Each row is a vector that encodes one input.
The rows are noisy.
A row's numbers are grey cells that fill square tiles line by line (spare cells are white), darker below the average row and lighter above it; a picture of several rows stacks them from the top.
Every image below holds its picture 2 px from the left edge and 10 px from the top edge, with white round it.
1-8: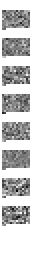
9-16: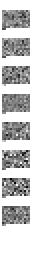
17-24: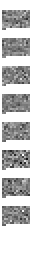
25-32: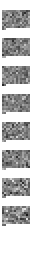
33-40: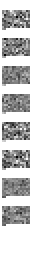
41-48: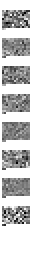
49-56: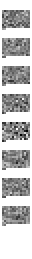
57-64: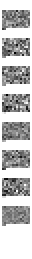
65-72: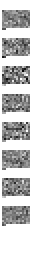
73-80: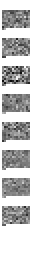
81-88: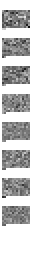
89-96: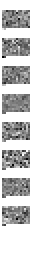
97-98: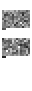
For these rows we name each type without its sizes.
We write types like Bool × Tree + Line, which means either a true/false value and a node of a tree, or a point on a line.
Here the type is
Line × Line × Line × Line.
